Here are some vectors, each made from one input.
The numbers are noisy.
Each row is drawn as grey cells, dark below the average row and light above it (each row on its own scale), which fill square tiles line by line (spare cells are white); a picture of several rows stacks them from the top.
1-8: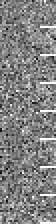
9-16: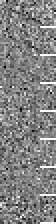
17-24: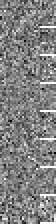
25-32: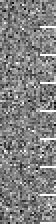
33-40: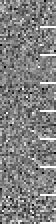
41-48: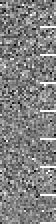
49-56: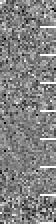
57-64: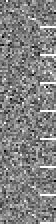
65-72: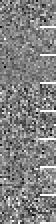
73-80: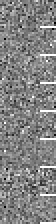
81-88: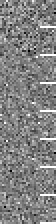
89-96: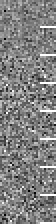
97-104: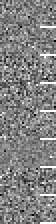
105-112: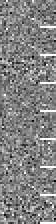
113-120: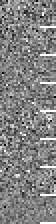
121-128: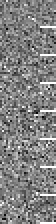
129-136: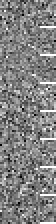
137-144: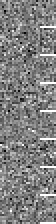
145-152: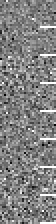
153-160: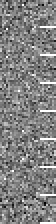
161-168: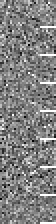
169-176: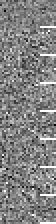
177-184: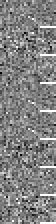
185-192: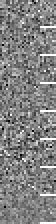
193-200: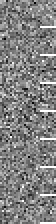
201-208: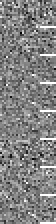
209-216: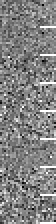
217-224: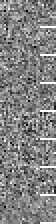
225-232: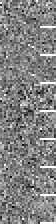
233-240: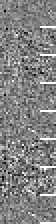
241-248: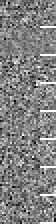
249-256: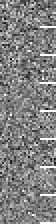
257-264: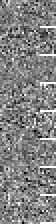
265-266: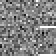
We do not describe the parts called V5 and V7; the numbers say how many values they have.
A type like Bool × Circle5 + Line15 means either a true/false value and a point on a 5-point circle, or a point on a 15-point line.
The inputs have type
(Label10 + Tree11) × V7 + V5.
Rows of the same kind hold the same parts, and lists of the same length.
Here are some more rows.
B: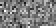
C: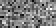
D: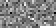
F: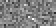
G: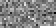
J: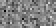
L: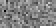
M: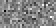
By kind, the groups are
B
C, J, L, M
D, F, G

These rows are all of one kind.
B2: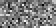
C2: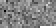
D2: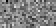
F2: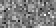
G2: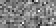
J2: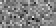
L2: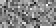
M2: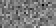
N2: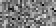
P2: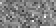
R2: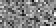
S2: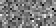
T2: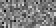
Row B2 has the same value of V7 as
N2, P2 and S2.
